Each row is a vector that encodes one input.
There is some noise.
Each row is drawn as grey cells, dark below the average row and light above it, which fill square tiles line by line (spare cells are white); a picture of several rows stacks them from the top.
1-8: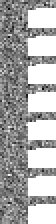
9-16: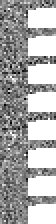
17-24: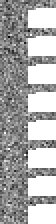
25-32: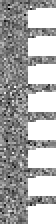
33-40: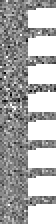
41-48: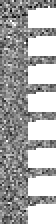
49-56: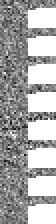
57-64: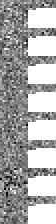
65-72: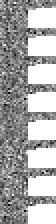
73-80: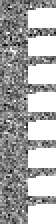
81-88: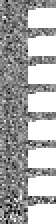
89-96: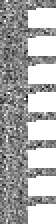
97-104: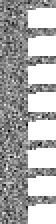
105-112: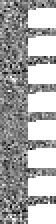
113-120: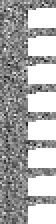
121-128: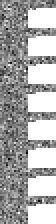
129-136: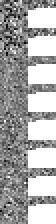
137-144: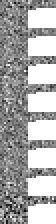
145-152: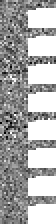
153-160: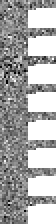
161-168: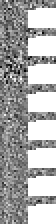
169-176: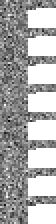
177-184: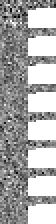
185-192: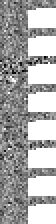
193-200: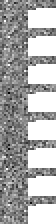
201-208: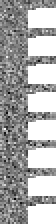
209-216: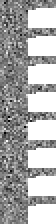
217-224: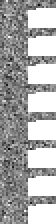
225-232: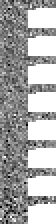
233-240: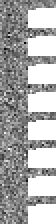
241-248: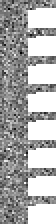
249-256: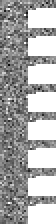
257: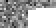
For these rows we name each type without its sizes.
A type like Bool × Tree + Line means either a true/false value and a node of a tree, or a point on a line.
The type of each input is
Bool × List(Line).
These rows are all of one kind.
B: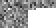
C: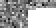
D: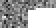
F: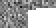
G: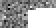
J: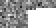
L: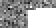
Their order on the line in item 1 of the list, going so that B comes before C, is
J, L, G, F, D, B, C.
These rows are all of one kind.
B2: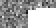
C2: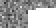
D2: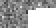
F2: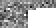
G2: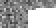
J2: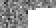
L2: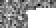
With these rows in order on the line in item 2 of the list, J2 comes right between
C2 and G2.
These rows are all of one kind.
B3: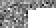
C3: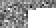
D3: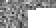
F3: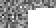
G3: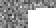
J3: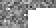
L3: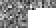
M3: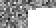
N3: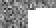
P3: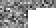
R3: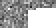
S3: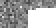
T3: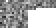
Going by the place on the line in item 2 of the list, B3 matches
L3, N3 and T3.
